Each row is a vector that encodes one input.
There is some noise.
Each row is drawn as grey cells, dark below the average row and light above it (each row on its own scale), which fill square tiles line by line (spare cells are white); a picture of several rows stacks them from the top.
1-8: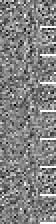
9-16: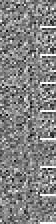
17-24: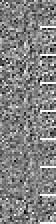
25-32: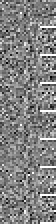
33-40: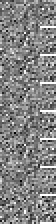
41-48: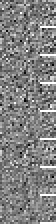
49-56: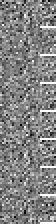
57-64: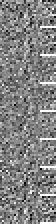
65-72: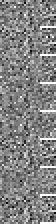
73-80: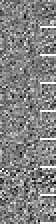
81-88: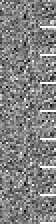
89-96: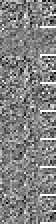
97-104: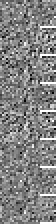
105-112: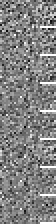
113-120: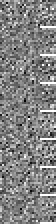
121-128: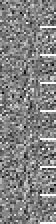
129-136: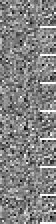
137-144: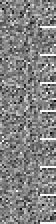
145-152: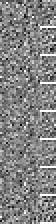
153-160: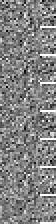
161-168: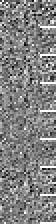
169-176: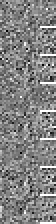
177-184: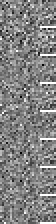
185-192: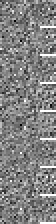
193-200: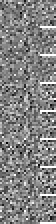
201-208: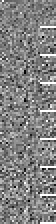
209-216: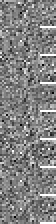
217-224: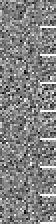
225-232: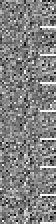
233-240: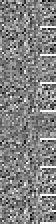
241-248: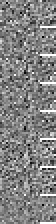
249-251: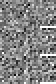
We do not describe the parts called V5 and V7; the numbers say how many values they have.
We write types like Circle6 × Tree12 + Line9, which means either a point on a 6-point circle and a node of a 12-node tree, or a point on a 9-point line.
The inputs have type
Circle6 × Circle6 × (Circle6 + Unit) × V7 + (Tree9 + Unit) × V5.
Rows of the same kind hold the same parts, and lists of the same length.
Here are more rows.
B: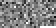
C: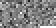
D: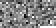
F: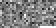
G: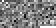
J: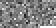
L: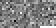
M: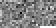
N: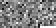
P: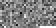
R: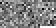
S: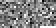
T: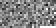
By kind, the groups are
B, F, N, P, S
C, D, J
G, L
M, R, T

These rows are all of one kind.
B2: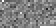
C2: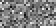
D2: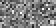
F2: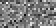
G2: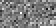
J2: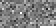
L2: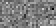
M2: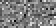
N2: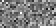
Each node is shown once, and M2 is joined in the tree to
F2 and G2.
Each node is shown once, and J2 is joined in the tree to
C2, D2 and G2.
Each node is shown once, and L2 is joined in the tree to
G2.
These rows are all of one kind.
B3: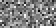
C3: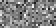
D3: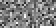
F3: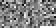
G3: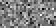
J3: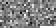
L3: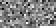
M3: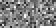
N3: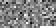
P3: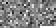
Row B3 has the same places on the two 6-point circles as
J3 and P3.
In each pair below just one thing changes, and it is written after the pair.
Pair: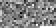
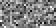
the value of V7
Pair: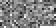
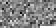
the value of V7
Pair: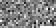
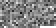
the value of V7
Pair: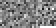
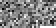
the place on one of the three 6-point circles
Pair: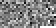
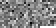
the place on one of the three 6-point circles
